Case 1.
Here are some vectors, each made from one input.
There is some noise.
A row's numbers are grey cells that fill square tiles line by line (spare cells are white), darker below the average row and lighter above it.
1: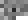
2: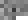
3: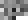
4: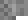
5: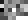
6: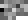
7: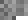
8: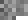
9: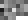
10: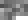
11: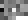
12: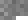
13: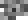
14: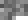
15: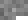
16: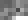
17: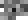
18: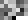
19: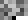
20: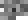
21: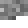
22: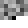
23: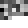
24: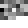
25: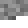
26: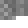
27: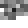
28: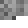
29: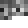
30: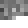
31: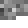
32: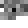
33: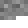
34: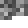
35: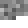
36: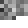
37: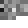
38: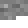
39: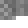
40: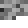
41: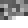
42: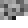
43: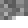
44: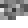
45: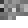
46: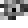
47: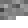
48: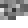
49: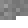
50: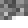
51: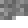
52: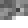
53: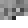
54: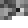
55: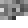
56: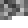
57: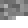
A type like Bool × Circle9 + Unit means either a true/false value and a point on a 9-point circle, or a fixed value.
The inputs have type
Line9.
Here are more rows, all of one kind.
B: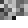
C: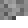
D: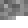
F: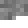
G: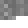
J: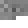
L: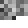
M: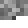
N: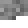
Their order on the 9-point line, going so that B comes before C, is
B, L, C, F, M, N, G, J, D.
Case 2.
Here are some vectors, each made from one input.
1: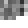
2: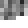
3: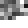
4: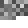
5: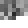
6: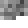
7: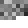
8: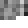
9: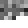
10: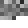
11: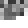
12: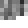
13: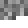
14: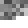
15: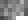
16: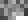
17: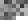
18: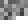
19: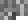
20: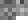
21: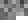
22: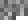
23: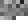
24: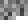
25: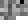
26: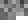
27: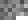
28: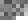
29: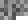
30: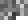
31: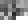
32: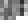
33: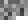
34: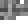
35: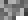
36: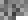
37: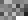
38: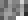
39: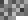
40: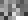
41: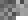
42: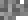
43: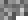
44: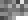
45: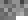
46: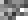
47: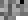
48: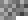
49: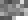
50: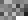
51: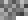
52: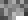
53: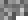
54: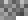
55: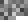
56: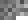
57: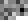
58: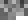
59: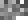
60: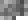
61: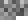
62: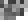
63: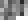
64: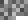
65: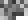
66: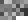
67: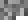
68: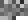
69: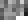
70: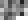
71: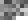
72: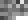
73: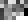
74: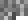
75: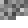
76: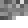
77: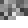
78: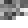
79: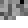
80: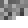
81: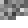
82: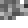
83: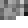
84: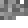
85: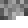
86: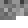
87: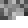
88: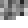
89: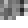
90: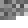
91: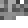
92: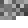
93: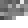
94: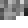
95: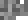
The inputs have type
Bool × Bool × Bool × Bool.
